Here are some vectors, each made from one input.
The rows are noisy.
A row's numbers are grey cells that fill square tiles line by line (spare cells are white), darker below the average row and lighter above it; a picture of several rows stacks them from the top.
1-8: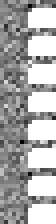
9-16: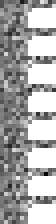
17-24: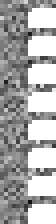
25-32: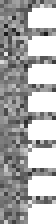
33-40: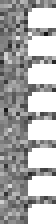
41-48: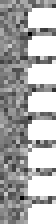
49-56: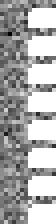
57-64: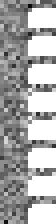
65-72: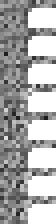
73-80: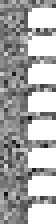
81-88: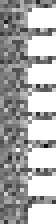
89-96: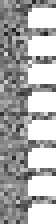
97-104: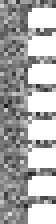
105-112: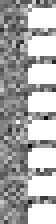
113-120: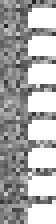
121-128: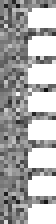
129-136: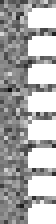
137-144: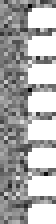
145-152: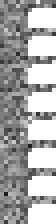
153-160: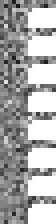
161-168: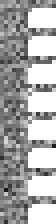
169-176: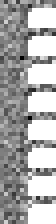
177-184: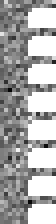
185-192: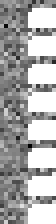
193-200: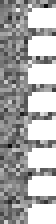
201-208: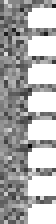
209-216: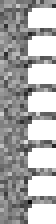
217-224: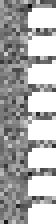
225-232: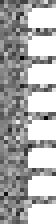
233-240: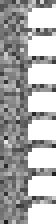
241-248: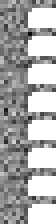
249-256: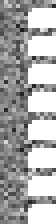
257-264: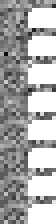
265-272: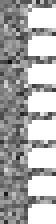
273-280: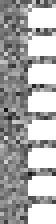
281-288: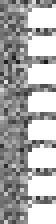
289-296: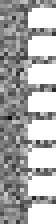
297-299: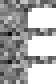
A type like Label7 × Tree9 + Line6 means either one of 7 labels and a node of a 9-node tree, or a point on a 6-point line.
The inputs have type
(Bool × Line4 × Line4 + Line6) × Line4 × Line4 × Line4 + Tree12.
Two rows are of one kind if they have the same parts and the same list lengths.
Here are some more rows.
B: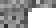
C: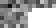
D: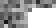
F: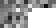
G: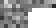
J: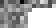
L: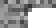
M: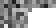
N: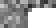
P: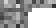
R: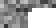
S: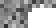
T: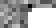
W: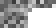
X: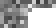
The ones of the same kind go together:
B, G, P, S
C, D, F, J, M, W, X
L, N, R, T

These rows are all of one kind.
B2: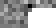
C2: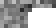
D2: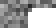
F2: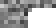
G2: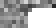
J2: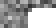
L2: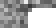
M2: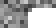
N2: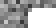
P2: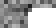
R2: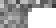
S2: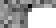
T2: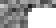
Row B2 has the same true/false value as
C2, D2, M2 and P2.
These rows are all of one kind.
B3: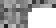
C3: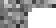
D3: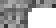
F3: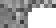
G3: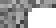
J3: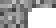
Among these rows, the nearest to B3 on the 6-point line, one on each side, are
C3 and F3.
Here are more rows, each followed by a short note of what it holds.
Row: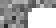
a point on each of three 4-point lines and a point on a 6-point line
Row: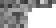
a node of a 12-node tree
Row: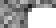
a point on each of five 4-point lines and a true/false value
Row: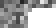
a node of a 12-node tree
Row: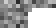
a point on each of three 4-point lines and a point on a 6-point line
